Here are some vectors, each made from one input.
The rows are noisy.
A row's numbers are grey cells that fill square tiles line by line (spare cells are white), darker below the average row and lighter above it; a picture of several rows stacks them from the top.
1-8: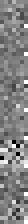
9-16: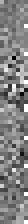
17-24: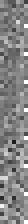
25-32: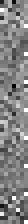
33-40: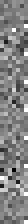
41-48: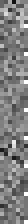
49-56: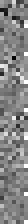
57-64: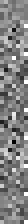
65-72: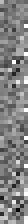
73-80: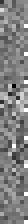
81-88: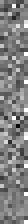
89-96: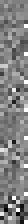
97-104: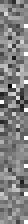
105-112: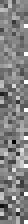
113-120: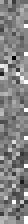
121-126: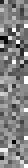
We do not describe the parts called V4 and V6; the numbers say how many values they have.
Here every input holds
a point on a 5-point line, together with either a true/false value and a value of V6, or a value of V4.
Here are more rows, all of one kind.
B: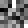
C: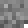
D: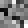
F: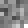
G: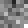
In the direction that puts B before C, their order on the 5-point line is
B, D, F, C, G.
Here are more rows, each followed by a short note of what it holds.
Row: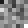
a point on a 5-point line and a value of V4
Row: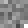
a point on a 5-point line and a value of V4
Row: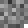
a point on a 5-point line, a true/false value and a value of V6
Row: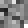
a point on a 5-point line, a true/false value and a value of V6
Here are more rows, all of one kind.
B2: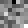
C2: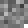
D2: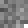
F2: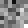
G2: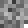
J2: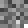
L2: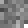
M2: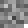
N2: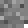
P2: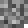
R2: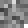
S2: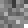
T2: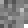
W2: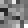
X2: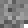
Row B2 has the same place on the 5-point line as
C2, J2, P2 and S2.
